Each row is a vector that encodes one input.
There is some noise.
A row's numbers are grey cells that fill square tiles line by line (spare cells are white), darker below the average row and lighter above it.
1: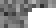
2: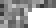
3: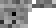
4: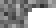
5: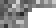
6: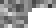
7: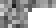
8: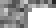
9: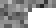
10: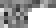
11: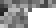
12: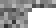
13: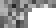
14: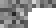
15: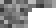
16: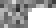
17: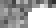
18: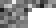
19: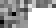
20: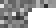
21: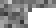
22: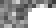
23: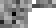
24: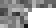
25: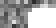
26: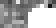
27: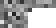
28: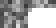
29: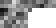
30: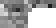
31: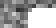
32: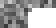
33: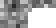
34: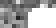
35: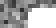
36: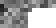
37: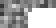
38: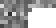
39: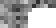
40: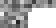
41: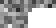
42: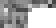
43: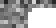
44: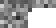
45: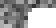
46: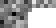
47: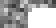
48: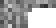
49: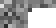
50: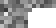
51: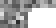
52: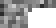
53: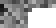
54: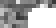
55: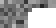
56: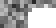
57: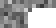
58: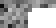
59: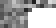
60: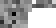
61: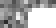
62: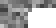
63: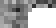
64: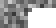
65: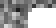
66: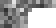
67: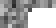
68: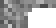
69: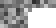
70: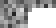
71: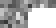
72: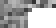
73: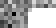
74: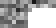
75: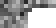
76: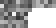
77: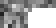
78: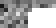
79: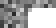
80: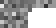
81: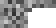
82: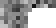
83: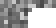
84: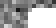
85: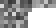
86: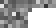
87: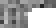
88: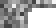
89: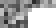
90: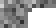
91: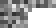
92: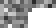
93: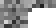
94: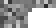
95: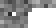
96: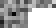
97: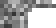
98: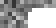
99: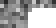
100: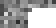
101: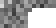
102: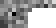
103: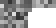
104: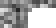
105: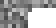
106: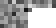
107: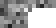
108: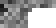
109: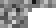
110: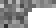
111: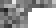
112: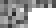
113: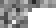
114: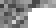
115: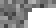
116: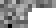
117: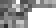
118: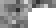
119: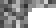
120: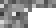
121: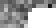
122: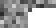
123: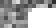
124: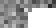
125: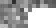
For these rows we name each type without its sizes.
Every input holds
a label, together with either a point on a circle, or a label.
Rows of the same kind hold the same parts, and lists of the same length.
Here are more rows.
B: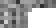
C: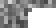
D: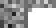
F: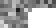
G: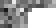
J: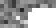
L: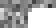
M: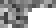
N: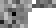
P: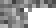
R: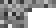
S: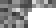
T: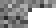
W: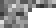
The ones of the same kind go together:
B, C, D, G, N, R, S, T, W
F, J, L, M, P

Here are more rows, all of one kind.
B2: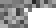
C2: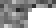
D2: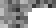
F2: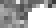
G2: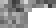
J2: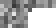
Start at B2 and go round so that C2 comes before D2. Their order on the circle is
B2, J2, G2, F2, C2, D2.
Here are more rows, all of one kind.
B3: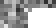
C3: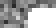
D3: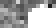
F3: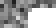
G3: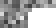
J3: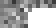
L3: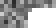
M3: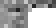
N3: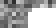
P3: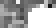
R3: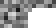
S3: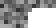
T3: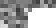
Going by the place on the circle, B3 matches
M3 and R3.
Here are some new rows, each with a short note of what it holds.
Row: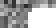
a point on a circle and a label
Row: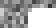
a point on a circle and a label
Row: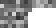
two labels
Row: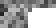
two labels
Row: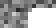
a point on a circle and a label
